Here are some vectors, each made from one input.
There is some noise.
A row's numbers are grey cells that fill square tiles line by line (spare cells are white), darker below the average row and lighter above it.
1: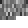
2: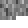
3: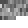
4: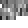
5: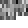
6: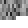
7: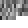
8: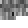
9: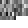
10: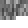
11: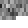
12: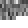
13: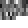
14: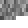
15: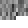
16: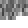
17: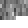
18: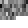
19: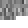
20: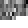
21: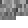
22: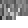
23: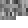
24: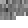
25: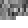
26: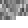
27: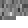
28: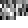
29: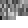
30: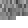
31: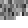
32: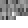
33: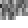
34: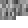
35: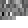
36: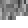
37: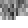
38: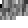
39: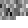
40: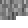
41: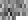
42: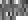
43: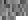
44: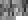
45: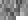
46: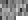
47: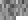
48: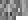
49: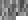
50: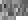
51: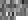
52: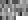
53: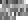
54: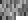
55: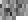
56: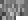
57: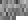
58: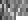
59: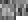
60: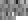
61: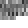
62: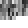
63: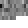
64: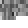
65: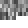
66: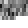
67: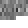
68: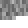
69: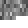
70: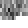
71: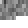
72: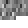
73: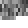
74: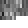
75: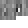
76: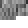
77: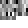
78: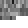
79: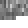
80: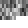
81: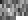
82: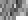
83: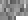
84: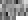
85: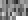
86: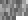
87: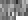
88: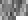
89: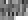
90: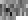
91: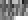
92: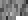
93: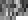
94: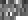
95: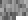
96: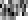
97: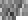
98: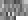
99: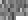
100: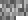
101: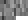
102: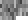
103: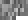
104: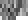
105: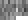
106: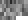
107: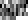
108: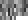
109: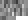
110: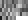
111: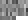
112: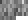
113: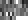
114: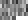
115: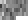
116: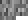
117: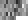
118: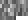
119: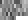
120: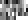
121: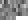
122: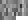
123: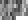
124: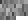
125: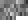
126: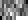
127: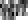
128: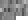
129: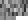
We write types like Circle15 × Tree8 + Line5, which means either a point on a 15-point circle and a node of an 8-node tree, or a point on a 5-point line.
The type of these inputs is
Label6 × Label6 × Label12.
